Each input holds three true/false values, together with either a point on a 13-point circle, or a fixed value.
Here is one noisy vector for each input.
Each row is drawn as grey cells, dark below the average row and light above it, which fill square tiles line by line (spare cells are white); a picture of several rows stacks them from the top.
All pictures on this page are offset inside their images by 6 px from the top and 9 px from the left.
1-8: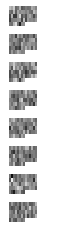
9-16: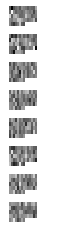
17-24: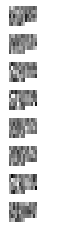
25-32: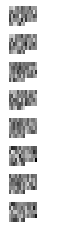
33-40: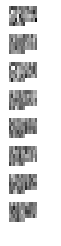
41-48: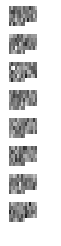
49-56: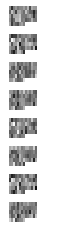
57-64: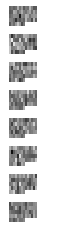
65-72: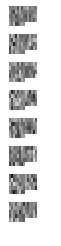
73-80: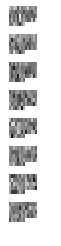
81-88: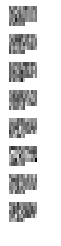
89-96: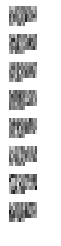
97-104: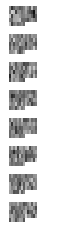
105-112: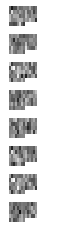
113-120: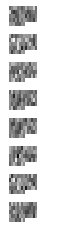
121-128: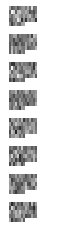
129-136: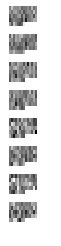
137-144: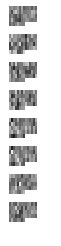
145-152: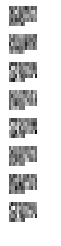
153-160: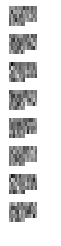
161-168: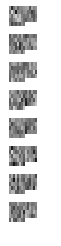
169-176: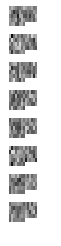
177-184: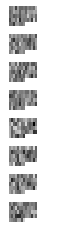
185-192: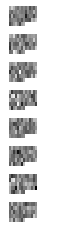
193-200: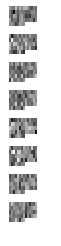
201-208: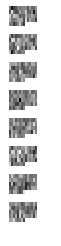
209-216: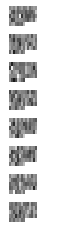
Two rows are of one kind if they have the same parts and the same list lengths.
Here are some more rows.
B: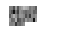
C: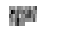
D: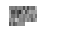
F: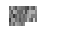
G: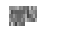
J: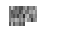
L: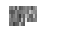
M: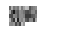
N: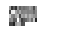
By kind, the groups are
B, C, D, F, G, J, L, M
N

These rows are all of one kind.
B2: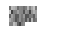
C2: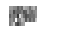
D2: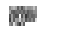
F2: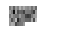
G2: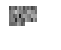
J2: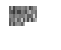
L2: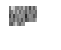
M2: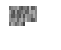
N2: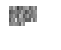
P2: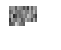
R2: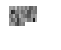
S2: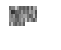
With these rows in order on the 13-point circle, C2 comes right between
M2 and N2.
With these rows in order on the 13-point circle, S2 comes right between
B2 and D2.
